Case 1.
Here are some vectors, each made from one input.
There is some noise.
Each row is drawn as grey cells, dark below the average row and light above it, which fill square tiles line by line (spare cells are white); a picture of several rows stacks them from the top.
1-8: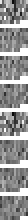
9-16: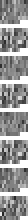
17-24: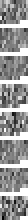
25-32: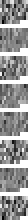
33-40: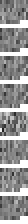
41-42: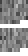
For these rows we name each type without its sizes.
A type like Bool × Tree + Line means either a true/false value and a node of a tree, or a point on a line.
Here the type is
Label + Line.
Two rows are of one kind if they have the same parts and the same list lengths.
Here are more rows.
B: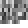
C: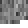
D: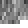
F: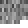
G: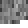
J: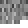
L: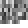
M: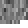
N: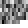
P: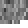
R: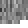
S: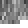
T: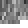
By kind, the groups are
B, L, N
C, D, F, G, J, M, P, R, S, T

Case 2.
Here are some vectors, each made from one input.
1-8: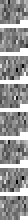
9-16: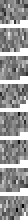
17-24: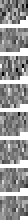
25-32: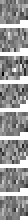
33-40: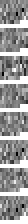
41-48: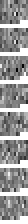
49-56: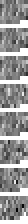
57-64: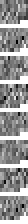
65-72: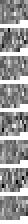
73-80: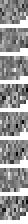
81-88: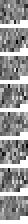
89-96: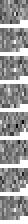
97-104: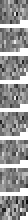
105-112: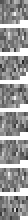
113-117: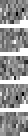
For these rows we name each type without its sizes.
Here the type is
Bool × Label.
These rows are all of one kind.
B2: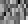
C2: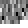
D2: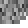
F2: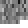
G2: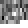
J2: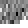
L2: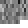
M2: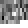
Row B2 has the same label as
F2 and L2.
